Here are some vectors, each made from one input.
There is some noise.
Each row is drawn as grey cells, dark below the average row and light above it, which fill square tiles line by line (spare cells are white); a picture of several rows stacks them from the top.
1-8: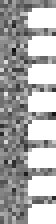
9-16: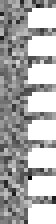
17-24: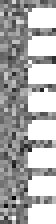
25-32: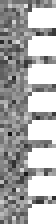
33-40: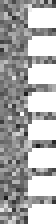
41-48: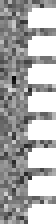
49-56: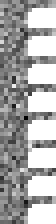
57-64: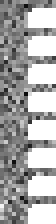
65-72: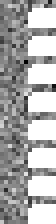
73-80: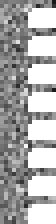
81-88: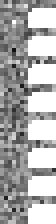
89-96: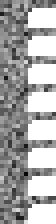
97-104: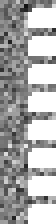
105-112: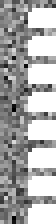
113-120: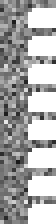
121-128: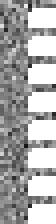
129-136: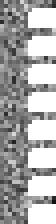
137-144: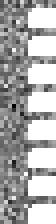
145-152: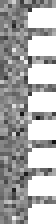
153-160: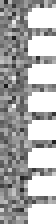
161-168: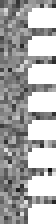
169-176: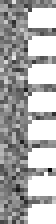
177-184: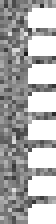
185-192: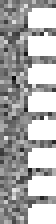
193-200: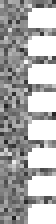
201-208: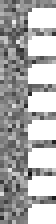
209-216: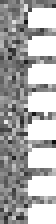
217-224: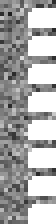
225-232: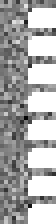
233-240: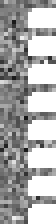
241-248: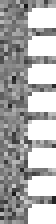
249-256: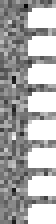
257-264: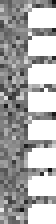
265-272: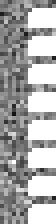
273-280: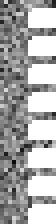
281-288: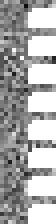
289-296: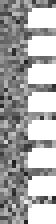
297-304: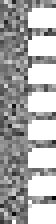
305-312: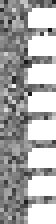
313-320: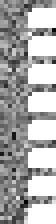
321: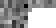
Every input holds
one of 5 labels and a true/false value, together with either a fixed value, or a node of a 17-node tree.
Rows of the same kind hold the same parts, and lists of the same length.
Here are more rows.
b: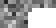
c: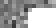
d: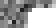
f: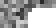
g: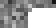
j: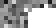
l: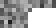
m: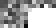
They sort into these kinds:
b, d, f, g, j, l
c, m

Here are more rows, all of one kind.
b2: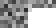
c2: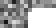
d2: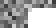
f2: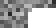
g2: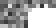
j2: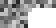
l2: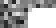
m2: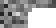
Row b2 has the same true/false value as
c2 and f2.
